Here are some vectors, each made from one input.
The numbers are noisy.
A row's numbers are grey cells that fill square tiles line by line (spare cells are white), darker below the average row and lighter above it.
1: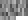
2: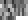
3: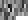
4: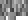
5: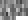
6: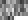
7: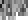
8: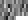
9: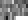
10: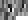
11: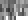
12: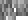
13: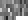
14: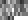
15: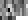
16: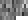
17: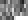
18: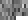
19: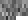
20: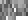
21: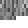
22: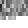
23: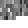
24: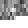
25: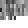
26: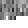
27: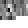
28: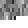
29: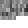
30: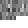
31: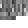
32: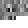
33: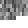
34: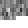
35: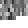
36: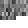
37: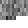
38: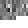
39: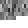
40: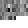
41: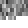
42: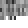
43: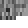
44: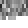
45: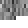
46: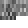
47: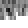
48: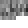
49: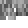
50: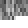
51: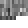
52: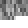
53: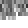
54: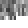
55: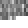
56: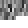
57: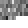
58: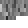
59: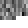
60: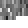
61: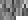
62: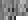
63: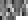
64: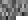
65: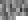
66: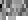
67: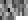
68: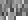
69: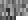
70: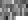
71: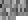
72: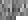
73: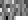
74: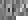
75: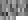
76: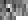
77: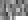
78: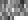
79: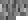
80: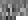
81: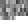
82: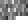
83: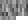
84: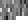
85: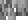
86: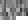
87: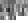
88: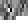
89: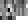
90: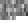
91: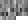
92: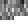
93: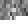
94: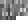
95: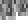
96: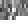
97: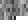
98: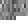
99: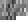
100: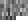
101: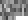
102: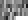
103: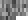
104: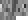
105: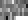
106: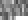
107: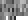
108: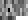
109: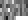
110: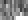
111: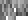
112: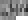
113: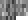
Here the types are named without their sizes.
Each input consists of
a node of a tree, together with either a label, or a node of a tree.
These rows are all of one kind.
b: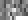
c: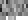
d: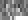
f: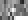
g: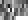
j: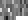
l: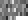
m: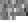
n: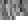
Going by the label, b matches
f, l and m.
